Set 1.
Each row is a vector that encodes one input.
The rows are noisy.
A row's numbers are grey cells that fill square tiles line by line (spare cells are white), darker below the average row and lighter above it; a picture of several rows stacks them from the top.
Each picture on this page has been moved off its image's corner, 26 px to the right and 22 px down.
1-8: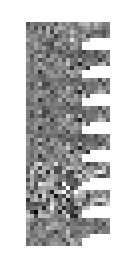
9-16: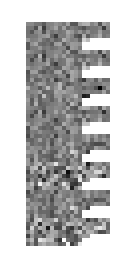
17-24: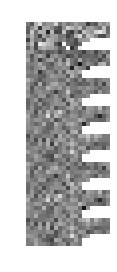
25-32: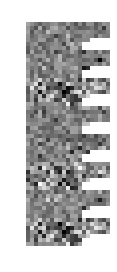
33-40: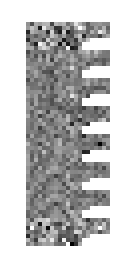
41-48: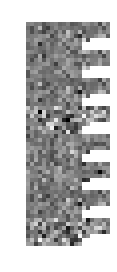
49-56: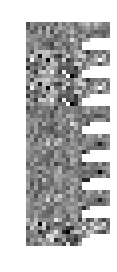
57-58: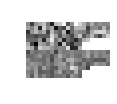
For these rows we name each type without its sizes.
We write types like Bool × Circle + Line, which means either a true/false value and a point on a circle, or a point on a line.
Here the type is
Bool × Bool × Bool + Line.
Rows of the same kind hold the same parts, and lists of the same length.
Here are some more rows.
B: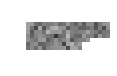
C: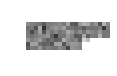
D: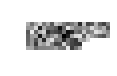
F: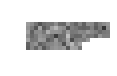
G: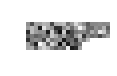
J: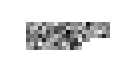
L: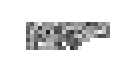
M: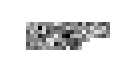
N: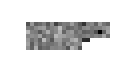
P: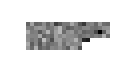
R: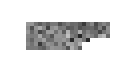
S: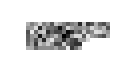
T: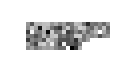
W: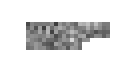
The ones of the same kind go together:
B, C, F, N, P, R, W
D, G, J, L, M, S, T

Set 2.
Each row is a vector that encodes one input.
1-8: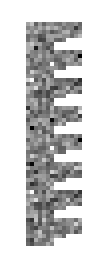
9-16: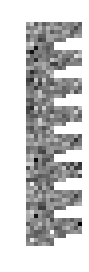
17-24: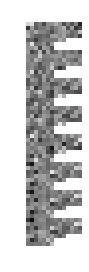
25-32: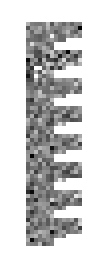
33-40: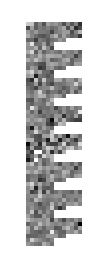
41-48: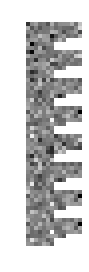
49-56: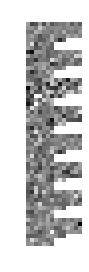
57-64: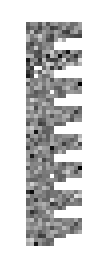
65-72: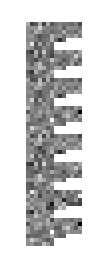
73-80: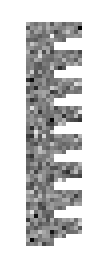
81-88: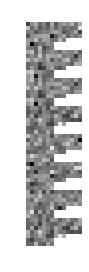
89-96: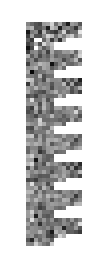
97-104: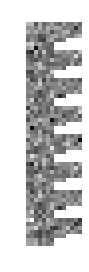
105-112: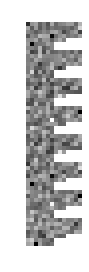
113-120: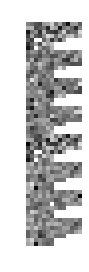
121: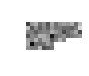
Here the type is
Bool × Circle5 + Unit.
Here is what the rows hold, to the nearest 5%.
About 95% of them hold a point on a 5-point circle and a true/false value. The rest hold a fixed value.
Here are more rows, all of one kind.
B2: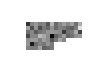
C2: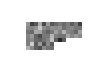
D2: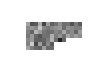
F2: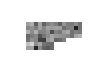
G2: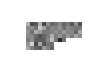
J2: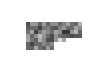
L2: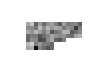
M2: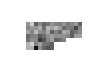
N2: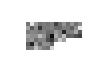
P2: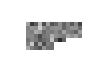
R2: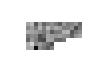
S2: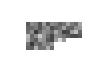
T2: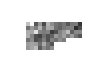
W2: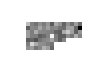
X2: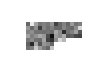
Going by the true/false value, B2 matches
J2, N2, S2 and X2.
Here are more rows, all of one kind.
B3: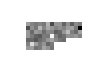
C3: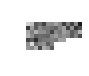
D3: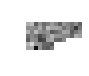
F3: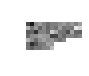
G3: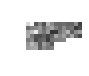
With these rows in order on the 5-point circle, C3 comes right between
B3 and G3.
